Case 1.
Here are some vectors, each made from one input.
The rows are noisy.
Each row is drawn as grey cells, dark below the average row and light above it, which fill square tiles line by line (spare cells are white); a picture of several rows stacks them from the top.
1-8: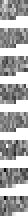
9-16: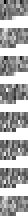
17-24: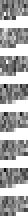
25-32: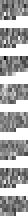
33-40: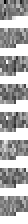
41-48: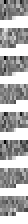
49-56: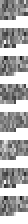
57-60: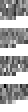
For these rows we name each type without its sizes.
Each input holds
a node of a tree.
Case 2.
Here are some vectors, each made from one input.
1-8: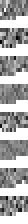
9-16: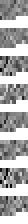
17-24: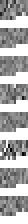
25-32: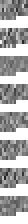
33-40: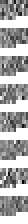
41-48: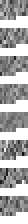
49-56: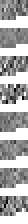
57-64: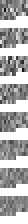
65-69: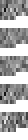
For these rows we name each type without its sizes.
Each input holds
either a point on a circle, or a fixed value.
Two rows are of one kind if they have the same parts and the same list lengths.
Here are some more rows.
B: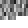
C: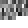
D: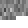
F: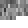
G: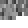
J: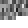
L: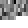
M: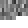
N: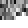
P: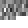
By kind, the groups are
B, F
C, D, G, J, L, M, N, P

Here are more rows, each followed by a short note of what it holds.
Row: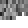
a point on a circle
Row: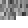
a fixed value
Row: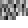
a point on a circle
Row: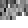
a fixed value
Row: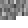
a point on a circle
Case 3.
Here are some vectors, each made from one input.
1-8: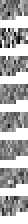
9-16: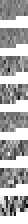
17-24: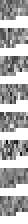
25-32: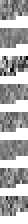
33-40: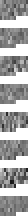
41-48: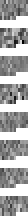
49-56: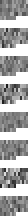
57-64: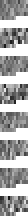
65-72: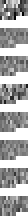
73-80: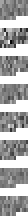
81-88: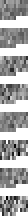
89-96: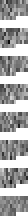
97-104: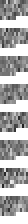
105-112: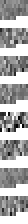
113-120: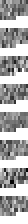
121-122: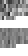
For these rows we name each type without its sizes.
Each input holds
a point on a line.
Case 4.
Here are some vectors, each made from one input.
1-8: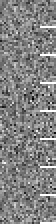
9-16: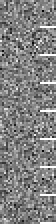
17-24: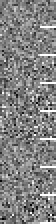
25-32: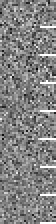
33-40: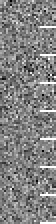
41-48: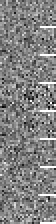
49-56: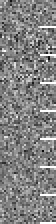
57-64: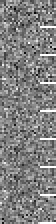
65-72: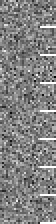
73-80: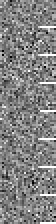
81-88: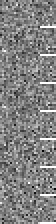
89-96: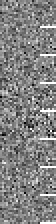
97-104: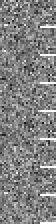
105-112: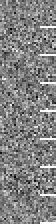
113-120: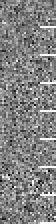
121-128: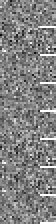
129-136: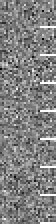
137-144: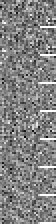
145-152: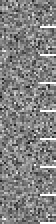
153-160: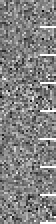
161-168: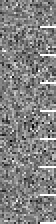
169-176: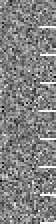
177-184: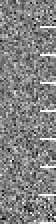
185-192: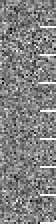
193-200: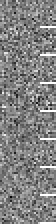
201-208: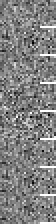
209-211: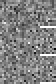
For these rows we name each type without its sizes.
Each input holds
a point on a circle.
